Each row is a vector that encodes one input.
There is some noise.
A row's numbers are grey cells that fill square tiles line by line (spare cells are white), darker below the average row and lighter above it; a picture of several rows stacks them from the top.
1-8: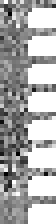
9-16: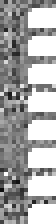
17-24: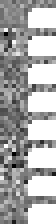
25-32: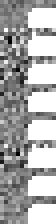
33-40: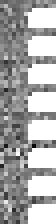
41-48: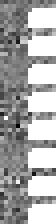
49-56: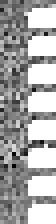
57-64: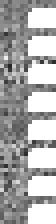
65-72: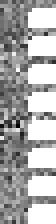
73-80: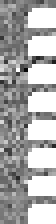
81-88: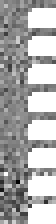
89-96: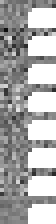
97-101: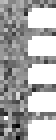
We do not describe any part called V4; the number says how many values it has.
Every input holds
one of 7 labels and a value of V4, together with either a fixed value, or three true/false values.
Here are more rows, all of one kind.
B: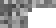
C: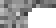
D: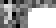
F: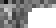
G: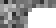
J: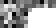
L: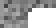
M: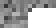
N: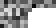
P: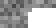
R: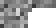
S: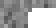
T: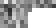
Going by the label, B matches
R and T.
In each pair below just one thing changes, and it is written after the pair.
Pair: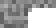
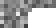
the label
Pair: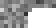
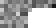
the label
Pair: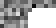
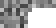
one of the three true/false values
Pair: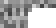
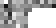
the value of V4
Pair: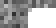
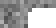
the label
